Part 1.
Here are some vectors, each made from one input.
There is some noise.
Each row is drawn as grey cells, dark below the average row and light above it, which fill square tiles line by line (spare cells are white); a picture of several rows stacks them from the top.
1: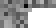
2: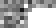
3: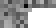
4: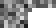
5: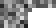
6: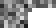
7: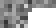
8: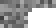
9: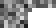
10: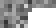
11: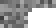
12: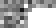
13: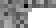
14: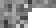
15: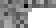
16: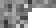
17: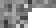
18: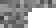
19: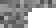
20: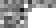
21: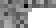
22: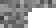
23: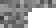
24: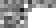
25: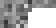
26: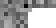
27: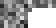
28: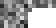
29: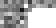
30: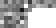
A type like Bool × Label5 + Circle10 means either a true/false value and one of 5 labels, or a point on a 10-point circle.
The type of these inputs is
Line5.
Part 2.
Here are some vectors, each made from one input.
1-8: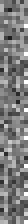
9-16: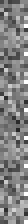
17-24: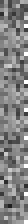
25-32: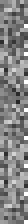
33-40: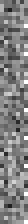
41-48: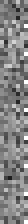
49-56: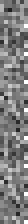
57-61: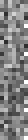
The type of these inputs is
Bool × Bool × Bool.
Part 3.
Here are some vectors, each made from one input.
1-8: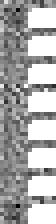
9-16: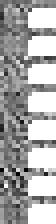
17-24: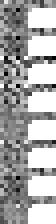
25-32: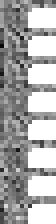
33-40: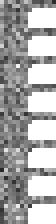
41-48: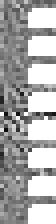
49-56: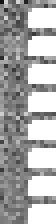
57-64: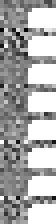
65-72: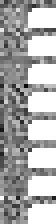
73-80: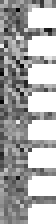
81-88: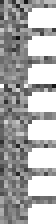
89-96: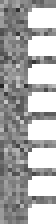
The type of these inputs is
Line15.
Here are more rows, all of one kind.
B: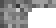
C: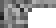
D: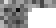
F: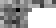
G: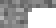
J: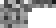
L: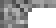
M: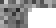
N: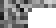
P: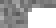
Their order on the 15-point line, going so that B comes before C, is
F, J, D, M, P, G, B, L, C, N.
